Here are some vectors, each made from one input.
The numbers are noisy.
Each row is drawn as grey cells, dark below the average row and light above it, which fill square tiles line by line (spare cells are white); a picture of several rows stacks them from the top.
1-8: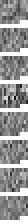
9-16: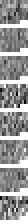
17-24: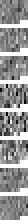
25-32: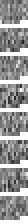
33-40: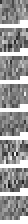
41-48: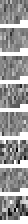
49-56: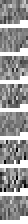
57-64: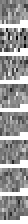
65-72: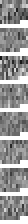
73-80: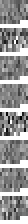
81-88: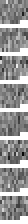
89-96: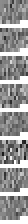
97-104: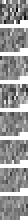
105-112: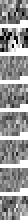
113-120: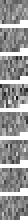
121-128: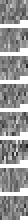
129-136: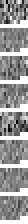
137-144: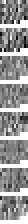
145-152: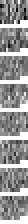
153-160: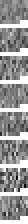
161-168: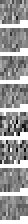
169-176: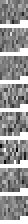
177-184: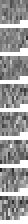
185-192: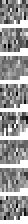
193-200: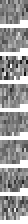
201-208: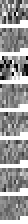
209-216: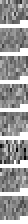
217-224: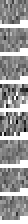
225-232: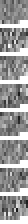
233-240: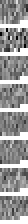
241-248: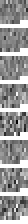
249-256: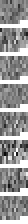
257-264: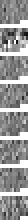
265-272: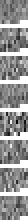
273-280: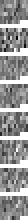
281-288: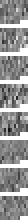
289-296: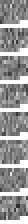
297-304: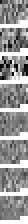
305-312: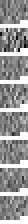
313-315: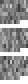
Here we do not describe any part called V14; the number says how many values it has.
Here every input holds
a list of up to two items, each three true/false values and a value of V14.
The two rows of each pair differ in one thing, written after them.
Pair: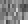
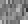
one of the three true/false values in item 1 of the list
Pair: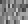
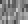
one of the three true/false values in item 1 of the list
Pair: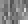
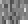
one of the three true/false values in item 2 of the list
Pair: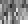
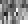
one of the three true/false values in item 2 of the list
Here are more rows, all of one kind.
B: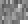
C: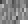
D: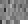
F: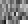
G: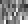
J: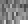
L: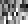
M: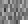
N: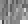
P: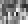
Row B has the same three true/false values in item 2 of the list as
C, J, L and P.
